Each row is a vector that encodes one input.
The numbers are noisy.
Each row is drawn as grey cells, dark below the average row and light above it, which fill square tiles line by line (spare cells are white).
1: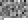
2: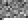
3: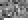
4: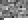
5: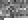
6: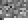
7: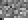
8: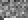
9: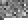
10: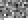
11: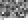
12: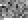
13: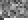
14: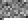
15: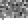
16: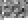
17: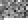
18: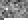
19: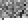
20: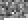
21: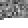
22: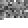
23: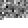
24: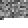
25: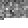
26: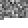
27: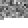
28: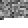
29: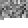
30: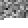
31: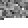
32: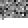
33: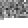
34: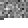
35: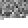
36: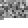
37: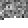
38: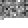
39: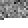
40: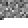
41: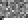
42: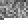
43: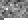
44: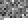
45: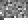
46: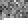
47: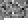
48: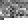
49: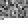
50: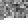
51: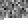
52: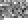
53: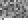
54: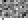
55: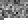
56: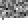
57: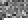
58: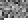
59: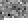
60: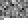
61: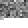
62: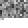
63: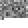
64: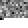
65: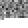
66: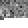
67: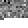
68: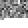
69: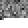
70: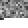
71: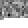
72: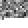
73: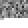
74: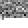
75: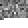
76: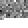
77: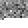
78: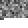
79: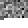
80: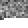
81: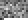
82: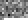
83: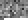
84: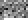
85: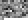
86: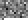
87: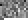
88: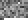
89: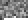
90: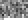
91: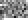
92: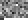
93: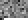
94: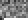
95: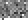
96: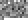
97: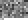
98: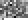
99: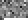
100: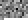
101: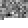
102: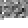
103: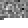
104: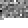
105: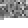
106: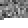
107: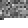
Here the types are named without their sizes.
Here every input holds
a label, together with either a label, or a point on a line.
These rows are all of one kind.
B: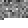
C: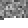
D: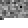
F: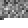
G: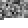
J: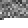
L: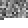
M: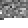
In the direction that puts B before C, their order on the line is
L, G, F, B, C, D, M, J.
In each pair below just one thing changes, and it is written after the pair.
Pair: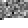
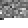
the place on the line
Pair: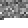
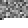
the label
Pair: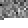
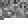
the place on the line
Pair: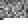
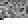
the label
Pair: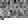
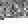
the place on the line
